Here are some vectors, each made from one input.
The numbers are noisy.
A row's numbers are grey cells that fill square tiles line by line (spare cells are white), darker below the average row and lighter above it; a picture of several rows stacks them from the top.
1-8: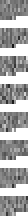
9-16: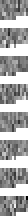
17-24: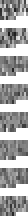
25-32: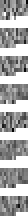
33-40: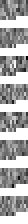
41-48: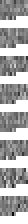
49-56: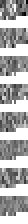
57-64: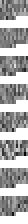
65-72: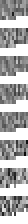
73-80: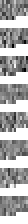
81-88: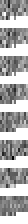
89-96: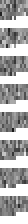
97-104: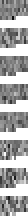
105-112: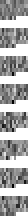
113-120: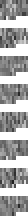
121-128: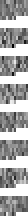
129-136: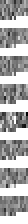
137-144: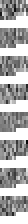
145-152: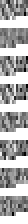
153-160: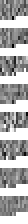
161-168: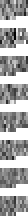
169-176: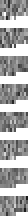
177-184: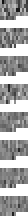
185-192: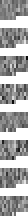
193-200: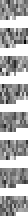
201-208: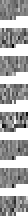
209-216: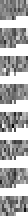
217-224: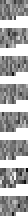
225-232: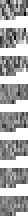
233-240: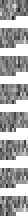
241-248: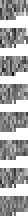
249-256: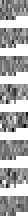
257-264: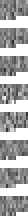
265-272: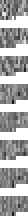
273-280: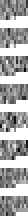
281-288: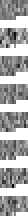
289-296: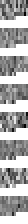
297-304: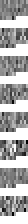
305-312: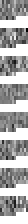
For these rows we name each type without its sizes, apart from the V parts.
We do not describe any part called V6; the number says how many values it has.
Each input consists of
a point on each of four lines and a value of V6.
